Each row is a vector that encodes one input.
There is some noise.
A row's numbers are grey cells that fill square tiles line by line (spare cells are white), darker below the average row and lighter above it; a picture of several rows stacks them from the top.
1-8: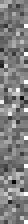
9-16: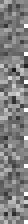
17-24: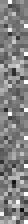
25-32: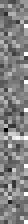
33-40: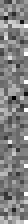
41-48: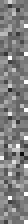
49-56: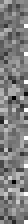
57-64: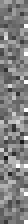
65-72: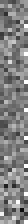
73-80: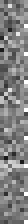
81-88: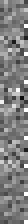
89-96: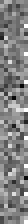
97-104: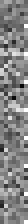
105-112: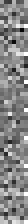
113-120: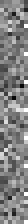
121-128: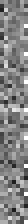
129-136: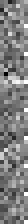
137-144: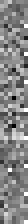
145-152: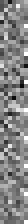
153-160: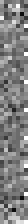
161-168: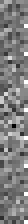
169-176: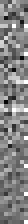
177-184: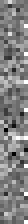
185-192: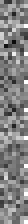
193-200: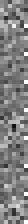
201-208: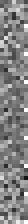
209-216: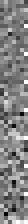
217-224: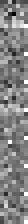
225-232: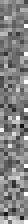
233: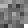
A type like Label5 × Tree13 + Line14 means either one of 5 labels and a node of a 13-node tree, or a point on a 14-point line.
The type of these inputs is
Bool × (Circle8 + Line11) + List2(Line7).
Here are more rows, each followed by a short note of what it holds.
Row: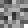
a list of two items
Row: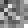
a point on an 8-point circle and a true/false value
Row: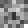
a list of one item
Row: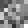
a point on an 8-point circle and a true/false value
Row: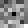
a list of one item
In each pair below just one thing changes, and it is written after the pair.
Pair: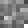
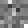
the place on the 11-point line
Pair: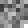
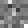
the true/false value
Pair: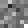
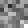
the true/false value
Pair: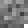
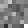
the place on the 11-point line
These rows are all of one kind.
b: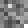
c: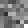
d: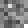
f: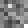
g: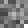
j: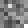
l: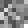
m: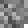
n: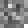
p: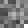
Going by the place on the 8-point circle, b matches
d, f and j.
